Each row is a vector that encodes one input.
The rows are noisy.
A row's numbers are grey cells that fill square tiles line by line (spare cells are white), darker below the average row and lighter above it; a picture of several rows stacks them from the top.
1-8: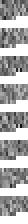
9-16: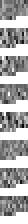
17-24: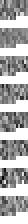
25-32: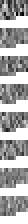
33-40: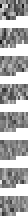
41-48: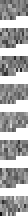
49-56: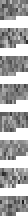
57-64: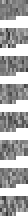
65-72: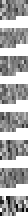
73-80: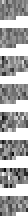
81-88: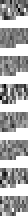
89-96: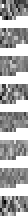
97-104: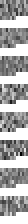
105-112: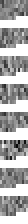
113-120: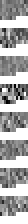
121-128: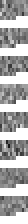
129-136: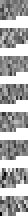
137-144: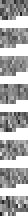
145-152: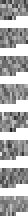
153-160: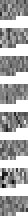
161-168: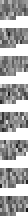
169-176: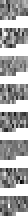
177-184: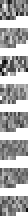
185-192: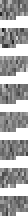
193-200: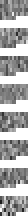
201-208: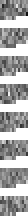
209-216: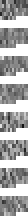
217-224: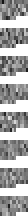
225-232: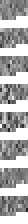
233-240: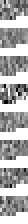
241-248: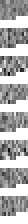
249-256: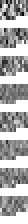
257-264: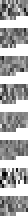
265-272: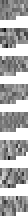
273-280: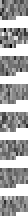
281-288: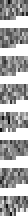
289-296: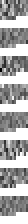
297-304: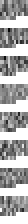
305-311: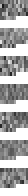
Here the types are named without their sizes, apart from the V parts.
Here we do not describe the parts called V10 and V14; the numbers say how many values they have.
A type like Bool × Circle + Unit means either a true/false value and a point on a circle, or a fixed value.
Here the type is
((Bool × Bool × Bool × Bool + Unit) × V10 + V14) × Tree.
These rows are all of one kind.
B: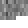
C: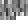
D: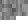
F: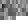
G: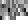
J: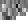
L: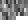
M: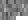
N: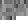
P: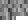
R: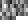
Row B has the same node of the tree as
C, L and M.
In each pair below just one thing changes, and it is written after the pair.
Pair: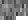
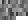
the node of the tree
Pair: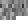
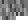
the value of V14
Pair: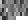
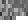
the node of the tree
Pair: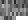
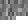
the value of V14
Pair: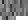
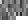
the node of the tree
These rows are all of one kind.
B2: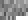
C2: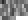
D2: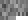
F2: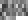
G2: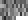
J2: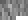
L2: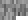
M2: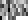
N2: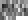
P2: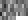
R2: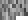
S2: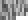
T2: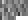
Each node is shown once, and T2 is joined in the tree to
D2 and J2.
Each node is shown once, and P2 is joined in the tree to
D2 and F2.
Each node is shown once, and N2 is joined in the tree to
F2 and G2.
